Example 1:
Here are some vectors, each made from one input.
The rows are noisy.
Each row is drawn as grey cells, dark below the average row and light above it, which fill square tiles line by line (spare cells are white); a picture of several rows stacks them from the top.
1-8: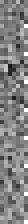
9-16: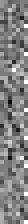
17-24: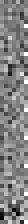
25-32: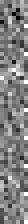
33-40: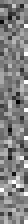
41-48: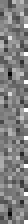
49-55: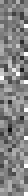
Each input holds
a point on an 8-point line.
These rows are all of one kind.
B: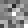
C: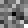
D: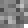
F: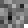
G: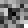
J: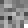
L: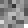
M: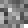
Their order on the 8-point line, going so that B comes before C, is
G, F, J, B, L, D, M, C.
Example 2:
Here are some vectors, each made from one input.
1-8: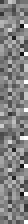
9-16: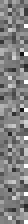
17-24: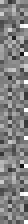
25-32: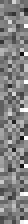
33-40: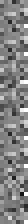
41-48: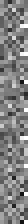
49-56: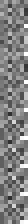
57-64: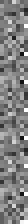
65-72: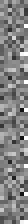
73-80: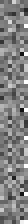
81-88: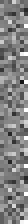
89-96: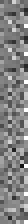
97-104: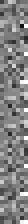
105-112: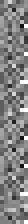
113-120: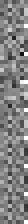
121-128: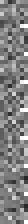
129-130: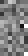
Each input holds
three true/false values.
